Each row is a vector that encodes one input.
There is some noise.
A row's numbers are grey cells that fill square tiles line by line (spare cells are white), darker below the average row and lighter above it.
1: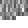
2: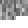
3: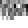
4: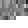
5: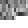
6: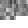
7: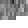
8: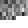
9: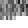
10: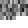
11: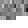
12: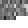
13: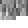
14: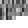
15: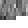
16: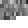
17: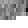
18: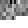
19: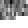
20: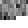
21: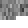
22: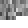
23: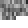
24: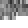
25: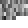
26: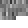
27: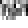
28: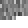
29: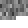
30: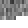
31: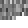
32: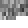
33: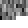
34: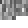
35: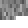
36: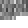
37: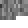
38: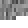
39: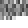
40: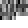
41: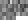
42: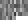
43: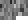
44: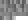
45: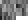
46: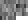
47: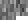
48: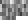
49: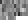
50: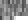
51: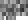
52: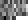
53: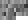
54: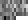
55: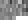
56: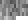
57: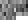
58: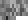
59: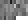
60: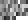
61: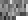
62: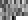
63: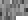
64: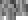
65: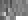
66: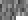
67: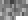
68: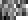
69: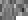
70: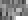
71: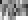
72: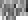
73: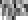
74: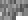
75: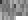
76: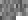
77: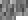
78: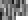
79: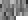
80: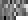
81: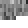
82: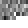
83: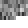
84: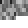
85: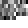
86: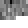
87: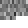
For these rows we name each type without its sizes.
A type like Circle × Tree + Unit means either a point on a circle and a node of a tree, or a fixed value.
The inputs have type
Tree × Tree × (Tree + Unit).
